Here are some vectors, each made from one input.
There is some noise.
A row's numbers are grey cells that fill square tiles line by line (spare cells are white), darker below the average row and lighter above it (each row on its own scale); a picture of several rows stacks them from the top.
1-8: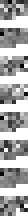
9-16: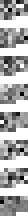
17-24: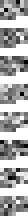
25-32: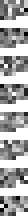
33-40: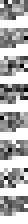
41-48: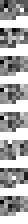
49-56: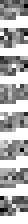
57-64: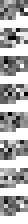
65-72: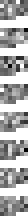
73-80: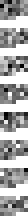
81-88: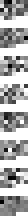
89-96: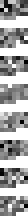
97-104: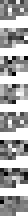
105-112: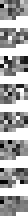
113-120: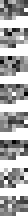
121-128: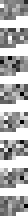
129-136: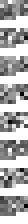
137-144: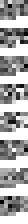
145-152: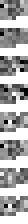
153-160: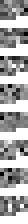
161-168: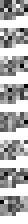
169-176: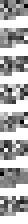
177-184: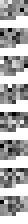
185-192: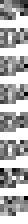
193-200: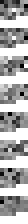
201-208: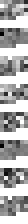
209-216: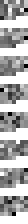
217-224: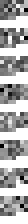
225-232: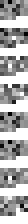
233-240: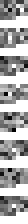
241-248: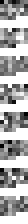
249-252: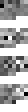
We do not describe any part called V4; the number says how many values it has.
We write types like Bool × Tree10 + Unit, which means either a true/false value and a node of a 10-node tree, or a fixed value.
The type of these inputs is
List3(Line6) × V4.
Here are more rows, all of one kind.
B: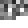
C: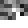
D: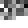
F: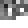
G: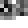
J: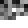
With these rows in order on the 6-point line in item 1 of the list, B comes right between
F and J.
